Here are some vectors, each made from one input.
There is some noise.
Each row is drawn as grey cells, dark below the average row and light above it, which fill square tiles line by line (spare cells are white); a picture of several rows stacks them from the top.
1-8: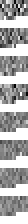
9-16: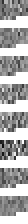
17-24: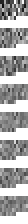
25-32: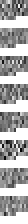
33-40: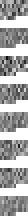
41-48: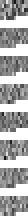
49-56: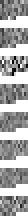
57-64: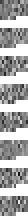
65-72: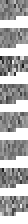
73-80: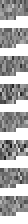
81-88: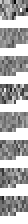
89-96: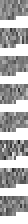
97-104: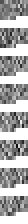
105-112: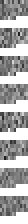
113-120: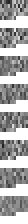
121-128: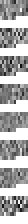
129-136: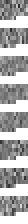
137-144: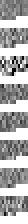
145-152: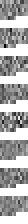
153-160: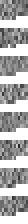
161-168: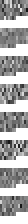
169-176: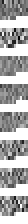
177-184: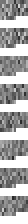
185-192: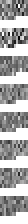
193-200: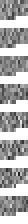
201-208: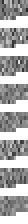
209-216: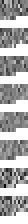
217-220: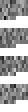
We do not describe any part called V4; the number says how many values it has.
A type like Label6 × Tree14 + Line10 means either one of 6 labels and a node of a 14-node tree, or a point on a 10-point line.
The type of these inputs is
Line5 + List2(Line7) × V4.
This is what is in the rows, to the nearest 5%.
About 15% of them hold a point on a 5-point line. The rest hold a value of V4, together with a list of up to two points on a 7-point line.
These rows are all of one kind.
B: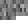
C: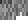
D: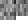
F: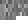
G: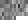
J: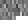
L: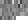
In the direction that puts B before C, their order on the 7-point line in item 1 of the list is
D, G, B, J, L, C, F.
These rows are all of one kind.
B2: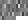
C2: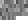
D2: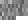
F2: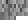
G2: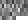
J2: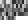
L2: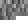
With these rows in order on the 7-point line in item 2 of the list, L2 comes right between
F2 and J2.
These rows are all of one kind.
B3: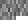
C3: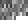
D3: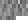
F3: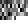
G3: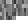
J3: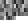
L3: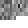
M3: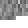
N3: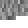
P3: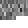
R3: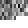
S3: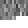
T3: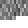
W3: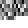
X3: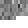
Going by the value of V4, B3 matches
C3, S3, T3 and W3.
